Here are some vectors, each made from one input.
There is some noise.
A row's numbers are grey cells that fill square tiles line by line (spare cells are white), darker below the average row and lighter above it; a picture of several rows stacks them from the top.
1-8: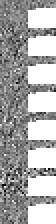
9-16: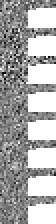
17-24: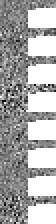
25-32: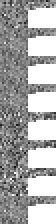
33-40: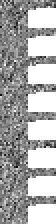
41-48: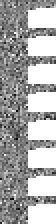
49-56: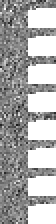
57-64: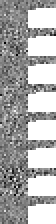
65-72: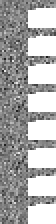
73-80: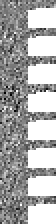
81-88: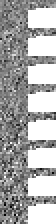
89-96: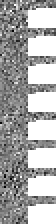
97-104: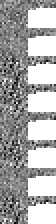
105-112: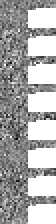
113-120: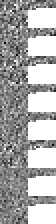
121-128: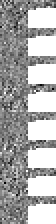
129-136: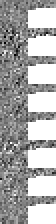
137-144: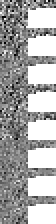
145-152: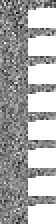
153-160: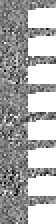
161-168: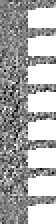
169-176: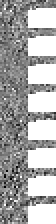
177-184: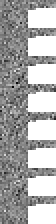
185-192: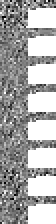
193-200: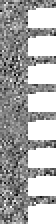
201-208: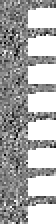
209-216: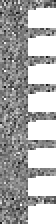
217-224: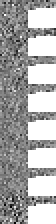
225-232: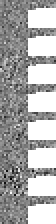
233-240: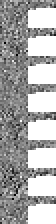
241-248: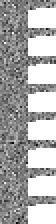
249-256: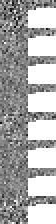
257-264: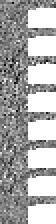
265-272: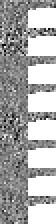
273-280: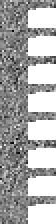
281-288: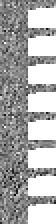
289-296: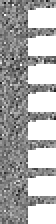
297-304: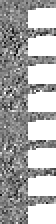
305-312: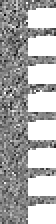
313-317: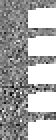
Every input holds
a list of up to two items, each either a point on a 4-point line, or a point on a 5-point line.
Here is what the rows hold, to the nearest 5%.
All of them are lists of up to two items, each either a point on a 4-point line, or a point on a 5-point line: a few are empty, 25% hold one and 75% two.
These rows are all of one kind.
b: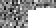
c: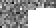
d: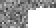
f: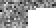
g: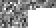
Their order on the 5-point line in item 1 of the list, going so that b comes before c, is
b, c, d, f, g.
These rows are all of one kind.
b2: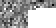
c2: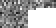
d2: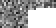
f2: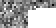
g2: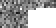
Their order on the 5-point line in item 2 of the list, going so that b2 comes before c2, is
f2, b2, g2, c2, d2.
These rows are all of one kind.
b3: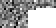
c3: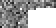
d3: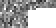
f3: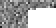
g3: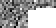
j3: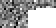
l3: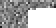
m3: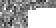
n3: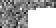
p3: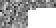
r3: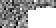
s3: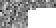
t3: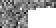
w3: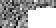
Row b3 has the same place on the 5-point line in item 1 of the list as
g3, j3, r3 and w3.
